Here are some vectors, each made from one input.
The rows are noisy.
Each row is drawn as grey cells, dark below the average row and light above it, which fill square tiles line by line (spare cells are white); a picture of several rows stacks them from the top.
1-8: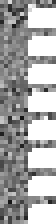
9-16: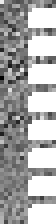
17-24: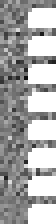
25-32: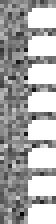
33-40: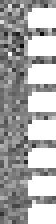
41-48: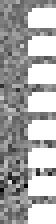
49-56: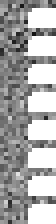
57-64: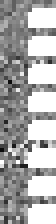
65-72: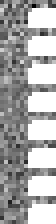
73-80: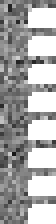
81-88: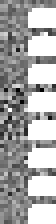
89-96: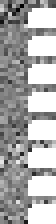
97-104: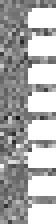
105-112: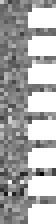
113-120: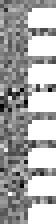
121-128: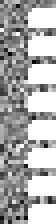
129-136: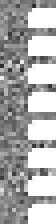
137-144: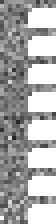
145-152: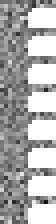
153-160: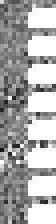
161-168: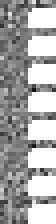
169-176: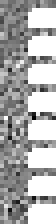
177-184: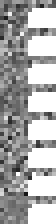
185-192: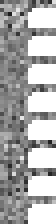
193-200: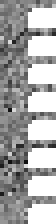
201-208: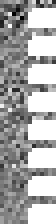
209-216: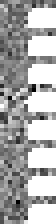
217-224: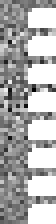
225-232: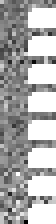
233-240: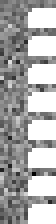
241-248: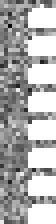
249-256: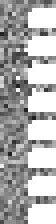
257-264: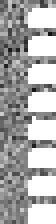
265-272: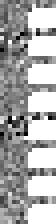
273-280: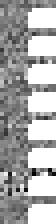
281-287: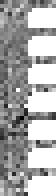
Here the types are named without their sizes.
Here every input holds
a node of a tree, together with either a point on a circle, or four true/false values.
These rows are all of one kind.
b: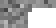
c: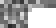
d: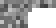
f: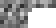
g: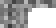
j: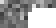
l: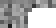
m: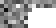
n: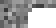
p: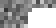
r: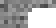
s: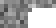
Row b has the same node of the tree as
g and p.
